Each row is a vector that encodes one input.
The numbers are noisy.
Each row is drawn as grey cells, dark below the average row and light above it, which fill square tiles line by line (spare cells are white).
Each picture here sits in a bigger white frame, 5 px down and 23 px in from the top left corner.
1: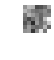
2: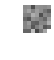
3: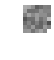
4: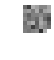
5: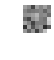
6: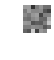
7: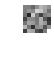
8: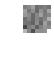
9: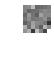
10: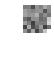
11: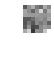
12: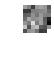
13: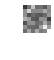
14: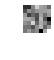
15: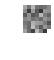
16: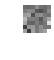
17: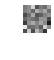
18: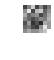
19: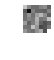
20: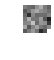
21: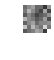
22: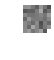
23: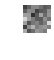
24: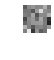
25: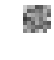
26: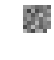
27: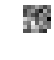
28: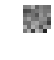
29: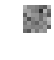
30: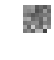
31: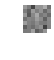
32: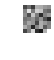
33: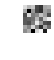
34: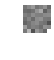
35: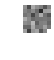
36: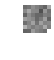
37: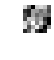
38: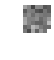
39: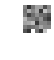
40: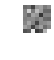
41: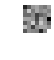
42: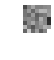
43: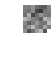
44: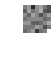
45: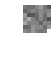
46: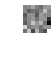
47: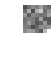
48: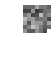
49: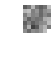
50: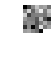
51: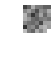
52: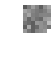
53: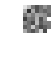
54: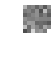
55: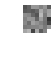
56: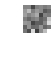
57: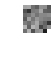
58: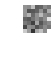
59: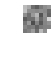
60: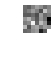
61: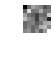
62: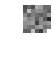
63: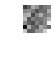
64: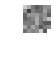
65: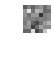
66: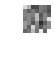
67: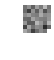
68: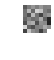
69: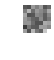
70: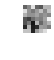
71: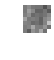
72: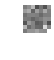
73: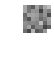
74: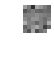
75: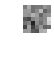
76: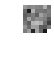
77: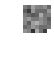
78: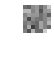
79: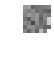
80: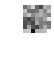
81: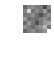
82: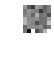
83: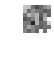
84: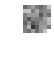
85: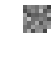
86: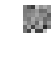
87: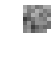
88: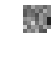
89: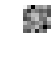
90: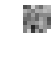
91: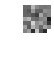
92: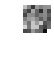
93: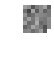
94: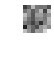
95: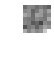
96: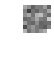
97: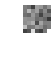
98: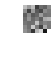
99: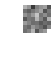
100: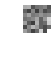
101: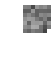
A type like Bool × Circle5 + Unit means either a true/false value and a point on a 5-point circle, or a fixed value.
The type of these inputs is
Bool × Circle5 × Circle5 + Line4.
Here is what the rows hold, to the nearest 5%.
About 60% of them hold a point on each of two 5-point circles and a true/false value. The rest hold a point on a 4-point line.
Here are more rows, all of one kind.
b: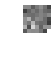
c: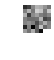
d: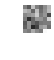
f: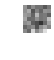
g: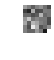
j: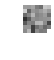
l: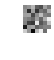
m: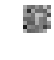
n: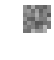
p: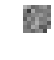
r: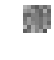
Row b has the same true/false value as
d, f and n.
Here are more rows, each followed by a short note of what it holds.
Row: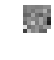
a point on each of two 5-point circles and a true/false value
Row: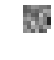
a point on each of two 5-point circles and a true/false value
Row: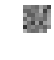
a point on each of two 5-point circles and a true/false value
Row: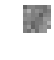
a point on a 4-point line
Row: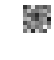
a point on each of two 5-point circles and a true/false value
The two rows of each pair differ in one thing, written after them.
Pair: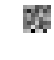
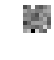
the true/false value
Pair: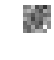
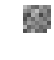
the place on one of the two 5-point circles
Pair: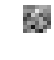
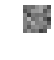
the place on one of the two 5-point circles
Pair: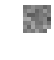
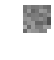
the true/false value
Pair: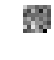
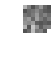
the true/false value
